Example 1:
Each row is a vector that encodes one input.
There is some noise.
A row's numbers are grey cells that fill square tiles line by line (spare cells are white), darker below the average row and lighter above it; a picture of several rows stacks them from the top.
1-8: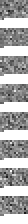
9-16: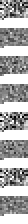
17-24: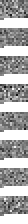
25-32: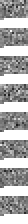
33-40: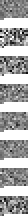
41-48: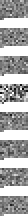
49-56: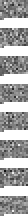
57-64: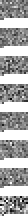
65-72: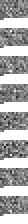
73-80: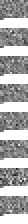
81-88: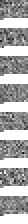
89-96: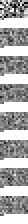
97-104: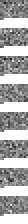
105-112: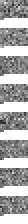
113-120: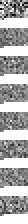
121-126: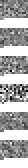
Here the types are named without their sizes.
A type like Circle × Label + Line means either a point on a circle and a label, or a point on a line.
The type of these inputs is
Circle × Circle × (Circle + Unit) + Unit.
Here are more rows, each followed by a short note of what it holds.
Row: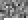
a point on each of two circles
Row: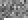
a point on each of three circles
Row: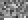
a point on each of three circles
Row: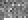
a point on each of three circles
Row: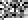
a fixed value
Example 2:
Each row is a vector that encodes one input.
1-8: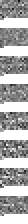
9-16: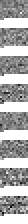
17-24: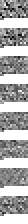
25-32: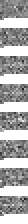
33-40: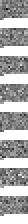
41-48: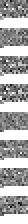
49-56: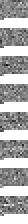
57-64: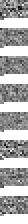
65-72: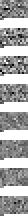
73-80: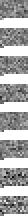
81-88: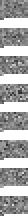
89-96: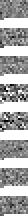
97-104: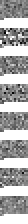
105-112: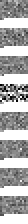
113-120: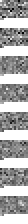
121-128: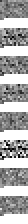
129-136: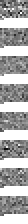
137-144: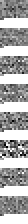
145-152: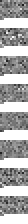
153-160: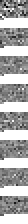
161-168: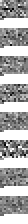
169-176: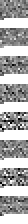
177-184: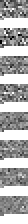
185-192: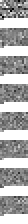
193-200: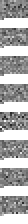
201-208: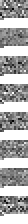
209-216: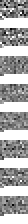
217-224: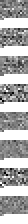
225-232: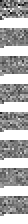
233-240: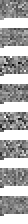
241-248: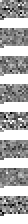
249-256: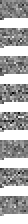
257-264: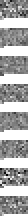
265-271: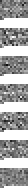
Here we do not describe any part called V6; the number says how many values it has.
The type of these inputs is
(Circle9 + Unit) × Line19 × V6.
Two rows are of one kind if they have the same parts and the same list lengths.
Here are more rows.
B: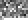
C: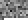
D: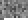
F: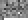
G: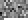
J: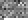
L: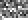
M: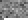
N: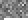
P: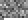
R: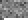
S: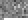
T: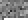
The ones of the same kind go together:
B, C, D, F, J, N, T
G, L, M, P, R, S

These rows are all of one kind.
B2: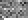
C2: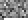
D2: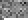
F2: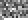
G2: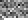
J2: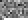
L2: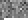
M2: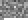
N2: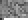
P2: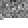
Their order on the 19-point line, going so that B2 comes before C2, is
J2, G2, N2, L2, D2, B2, C2, M2, P2, F2.
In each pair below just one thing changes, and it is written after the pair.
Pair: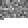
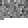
the place on the 19-point line
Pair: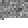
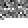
the value of V6
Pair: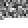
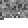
the place on the 19-point line
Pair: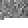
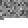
the place on the 19-point line
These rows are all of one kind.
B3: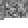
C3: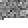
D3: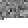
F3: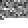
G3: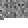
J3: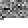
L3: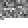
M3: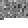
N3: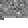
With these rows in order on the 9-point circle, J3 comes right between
C3 and L3.
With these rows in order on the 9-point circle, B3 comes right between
F3 and N3.
